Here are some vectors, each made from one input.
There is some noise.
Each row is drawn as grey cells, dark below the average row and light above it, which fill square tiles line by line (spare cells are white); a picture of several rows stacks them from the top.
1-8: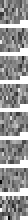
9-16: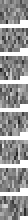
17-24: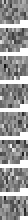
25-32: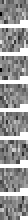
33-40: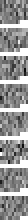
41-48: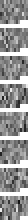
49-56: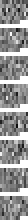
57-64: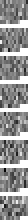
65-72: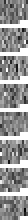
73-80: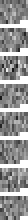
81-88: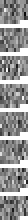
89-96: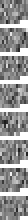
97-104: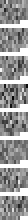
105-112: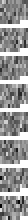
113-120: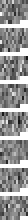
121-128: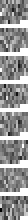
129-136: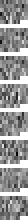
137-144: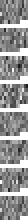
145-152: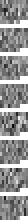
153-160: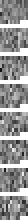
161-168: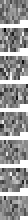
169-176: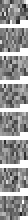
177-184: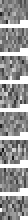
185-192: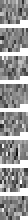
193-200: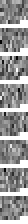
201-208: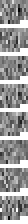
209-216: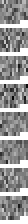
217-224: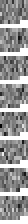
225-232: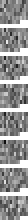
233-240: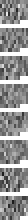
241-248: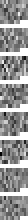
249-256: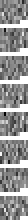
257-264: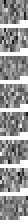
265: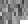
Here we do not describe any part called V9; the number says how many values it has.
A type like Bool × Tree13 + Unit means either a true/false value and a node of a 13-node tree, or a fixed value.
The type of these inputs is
Bool × Circle10 + Tree12 + V9.
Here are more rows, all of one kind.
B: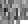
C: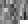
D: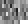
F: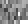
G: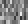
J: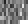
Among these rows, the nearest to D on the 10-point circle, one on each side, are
C and J.
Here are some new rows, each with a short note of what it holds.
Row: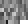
a node of a 12-node tree
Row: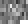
a node of a 12-node tree
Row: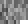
a node of a 12-node tree
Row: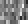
a point on a 10-point circle and a true/false value
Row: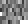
a value of V9
